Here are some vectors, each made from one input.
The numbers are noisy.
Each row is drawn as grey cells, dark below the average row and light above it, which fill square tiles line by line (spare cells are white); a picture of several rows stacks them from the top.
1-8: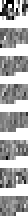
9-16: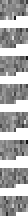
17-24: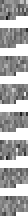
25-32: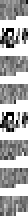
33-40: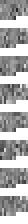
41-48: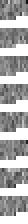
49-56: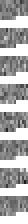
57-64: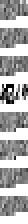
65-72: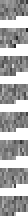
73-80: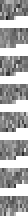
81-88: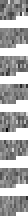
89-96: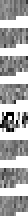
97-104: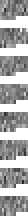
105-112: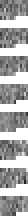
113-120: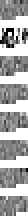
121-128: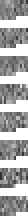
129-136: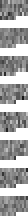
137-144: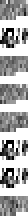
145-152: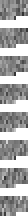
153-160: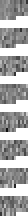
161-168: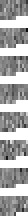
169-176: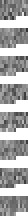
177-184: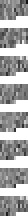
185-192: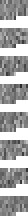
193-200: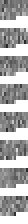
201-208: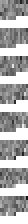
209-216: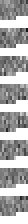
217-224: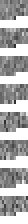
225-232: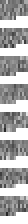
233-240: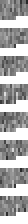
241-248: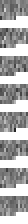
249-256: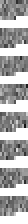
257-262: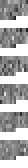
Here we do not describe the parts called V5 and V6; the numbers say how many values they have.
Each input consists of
either a fixed value, or a node of a 9-node tree, a true/false value, a value of V5 and a value of V6.
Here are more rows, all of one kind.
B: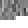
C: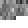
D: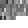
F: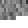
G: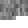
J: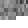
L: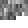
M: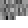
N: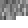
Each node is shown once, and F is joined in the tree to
L and M.
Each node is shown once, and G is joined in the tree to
L and N.
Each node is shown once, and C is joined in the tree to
J.
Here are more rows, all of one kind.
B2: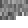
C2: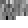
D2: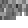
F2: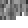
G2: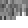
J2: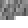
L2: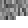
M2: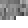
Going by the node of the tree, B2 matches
C2 and J2.
